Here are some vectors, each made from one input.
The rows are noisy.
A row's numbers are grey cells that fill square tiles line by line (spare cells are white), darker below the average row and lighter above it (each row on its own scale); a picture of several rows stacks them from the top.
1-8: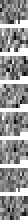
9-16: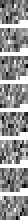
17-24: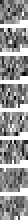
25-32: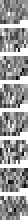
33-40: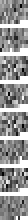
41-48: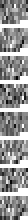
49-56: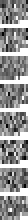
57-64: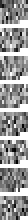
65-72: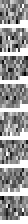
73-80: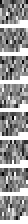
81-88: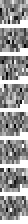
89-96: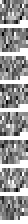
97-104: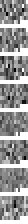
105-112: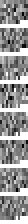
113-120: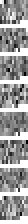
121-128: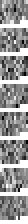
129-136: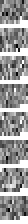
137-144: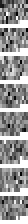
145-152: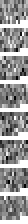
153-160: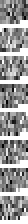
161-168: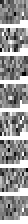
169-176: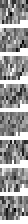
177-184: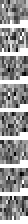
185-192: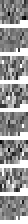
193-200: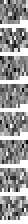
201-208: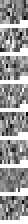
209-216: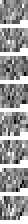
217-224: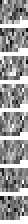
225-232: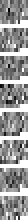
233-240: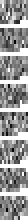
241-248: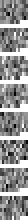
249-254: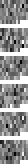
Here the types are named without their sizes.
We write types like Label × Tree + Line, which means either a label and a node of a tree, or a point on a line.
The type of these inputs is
List(Line).
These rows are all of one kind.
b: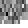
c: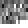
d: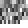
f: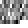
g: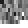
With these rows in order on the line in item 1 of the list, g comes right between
b and c.
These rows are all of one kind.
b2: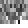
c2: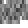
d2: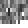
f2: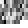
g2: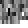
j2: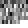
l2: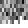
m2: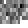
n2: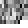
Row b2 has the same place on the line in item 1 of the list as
c2, l2 and m2.
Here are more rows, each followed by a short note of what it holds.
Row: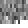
a list of three items
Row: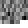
a list of one item
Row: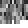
the empty list
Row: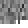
a list of three items
